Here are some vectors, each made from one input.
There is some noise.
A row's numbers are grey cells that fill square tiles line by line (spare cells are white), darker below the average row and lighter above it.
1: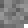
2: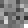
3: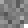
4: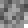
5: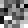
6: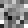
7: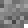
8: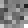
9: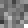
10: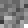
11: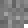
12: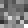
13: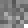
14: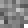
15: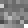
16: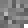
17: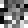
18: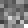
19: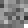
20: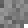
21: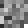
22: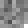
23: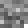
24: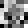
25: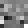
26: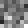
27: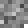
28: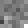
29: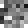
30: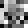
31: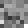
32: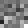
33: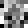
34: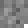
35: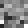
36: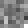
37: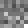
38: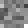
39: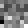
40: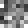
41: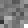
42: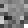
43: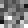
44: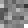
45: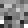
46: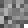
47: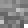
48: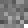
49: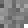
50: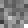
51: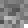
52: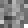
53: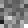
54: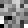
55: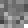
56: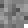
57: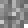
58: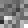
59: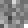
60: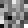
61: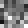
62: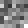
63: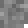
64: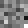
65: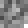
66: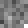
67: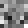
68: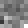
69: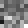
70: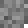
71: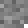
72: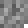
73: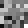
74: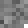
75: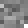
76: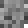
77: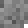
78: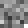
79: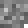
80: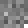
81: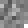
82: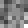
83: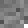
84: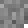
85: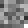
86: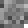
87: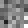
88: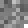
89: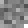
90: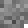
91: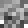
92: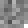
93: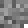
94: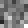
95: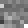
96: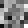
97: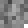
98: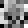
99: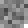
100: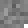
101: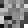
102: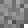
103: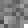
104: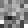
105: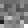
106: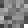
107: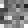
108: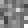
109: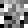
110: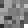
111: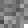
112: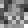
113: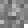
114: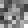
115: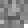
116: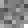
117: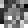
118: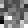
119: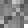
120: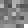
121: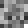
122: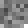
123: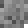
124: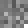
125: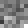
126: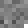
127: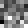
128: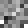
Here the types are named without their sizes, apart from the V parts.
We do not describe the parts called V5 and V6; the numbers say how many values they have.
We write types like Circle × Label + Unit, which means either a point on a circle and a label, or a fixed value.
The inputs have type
Bool × (Line + V5) × V6.
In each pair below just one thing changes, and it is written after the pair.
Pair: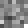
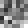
the value of V6
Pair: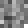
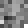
the true/false value
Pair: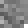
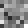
the value of V5
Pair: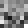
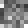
the true/false value
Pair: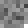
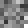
the value of V5
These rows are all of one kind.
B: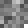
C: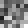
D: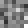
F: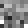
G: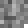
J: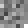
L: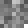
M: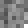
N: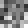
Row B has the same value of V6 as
G, L and M.
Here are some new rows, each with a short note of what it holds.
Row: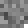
a true/false value, a value of V5 and a value of V6
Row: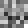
a true/false value, a value of V5 and a value of V6
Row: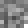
a true/false value, a value of V5 and a value of V6
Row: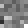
a point on a line, a true/false value and a value of V6
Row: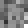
a true/false value, a value of V5 and a value of V6
